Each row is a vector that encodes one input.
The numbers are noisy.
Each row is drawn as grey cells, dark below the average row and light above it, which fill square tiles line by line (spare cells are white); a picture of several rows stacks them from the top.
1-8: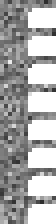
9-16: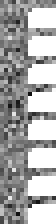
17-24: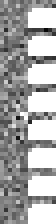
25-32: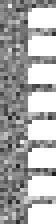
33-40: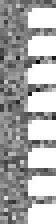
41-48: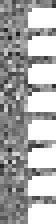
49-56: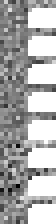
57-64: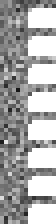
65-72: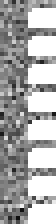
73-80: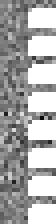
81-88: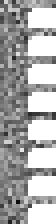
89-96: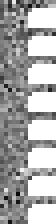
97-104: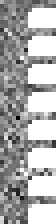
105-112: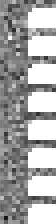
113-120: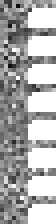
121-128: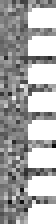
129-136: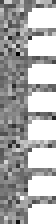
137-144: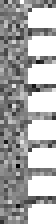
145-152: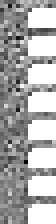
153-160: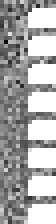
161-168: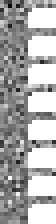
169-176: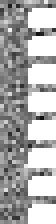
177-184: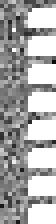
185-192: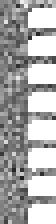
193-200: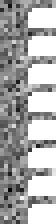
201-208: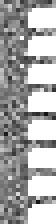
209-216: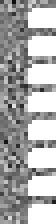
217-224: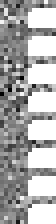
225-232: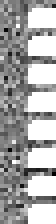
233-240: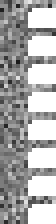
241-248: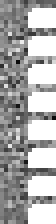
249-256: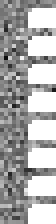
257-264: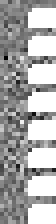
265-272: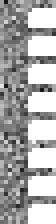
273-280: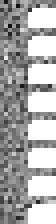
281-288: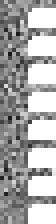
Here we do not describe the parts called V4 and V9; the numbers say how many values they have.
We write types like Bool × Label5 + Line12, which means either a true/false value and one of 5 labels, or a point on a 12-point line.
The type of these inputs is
Bool × Bool × Bool + Line5 × V4 + Line11 + V9.
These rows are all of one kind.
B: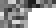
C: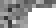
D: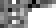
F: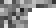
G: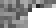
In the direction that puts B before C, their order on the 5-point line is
F, G, D, B, C.
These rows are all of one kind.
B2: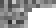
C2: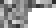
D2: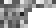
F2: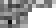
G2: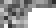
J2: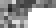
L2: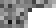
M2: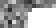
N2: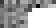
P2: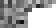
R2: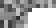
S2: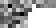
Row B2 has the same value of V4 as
N2 and P2.
